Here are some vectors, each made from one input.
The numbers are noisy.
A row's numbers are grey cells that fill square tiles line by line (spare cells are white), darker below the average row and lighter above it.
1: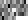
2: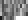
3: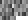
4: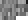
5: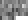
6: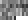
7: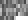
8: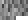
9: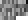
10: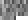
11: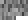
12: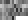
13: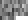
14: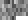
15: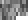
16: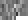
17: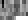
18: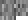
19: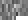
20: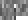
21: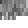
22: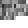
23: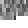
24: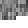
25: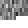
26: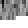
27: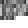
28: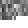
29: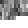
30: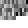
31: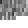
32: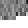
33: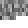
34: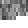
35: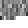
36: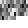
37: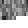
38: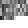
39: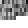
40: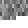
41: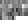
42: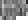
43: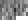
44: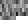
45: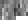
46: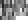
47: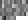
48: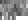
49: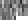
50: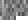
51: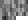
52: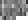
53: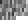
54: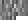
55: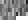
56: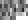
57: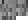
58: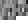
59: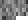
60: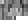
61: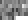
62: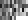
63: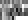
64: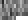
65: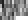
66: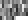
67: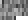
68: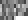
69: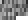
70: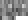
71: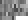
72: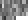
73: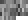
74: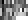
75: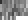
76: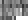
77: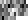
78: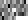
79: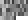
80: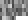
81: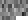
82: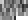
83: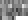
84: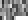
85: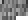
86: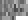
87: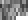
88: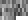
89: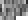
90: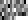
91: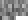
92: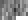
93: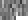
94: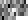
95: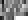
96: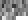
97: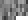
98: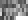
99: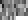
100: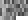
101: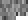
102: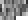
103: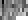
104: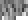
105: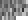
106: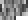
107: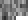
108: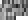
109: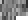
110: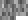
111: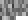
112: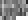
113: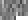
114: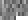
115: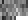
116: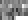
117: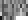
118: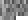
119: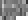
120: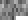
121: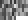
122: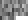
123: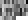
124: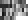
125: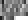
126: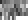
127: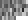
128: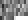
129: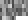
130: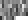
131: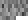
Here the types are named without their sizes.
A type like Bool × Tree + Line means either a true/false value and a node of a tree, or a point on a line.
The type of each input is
List(Line).
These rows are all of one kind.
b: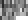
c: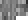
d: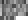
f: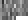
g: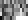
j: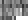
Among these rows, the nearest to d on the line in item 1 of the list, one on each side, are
b and g.
